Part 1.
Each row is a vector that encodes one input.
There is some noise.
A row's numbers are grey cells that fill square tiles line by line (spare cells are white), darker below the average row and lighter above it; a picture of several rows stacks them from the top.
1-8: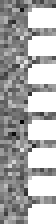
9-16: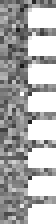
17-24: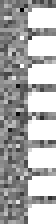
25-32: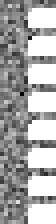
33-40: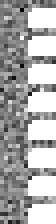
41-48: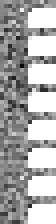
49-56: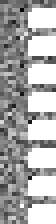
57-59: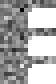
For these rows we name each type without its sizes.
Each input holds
a point on a line and a true/false value.
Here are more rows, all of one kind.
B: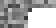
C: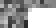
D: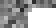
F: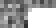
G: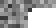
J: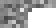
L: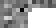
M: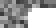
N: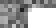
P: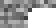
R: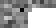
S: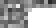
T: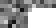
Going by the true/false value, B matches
G, J and P.
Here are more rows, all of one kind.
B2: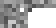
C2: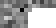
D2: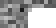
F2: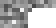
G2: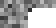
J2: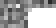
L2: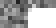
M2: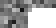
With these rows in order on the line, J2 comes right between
F2 and L2.
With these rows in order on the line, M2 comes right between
C2 and D2.
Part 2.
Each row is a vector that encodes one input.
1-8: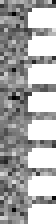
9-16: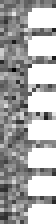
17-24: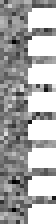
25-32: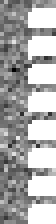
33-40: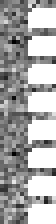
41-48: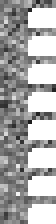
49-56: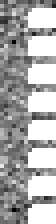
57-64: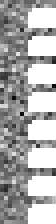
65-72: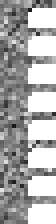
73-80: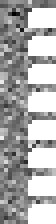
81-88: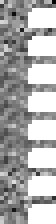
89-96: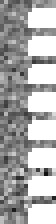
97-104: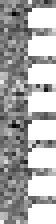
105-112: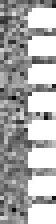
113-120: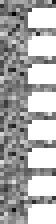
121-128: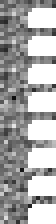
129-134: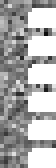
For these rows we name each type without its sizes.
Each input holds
either a point on a circle, or a fixed value, or a node of a tree.
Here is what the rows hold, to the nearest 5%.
About 45% of them hold a point on a circle. About 5% of them hold a fixed value. The rest hold a node of a tree.
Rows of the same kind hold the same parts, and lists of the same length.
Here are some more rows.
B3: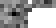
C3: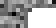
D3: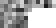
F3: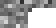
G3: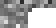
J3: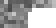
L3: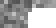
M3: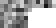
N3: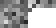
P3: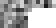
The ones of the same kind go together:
B3, C3, F3, G3, N3
D3, M3, P3
J3, L3

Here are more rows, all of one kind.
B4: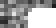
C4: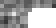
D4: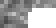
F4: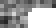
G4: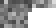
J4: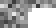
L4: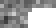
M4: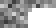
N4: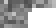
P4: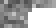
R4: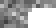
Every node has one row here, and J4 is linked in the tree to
M4.
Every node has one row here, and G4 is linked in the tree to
N4.
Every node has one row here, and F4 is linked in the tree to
B4 and C4.
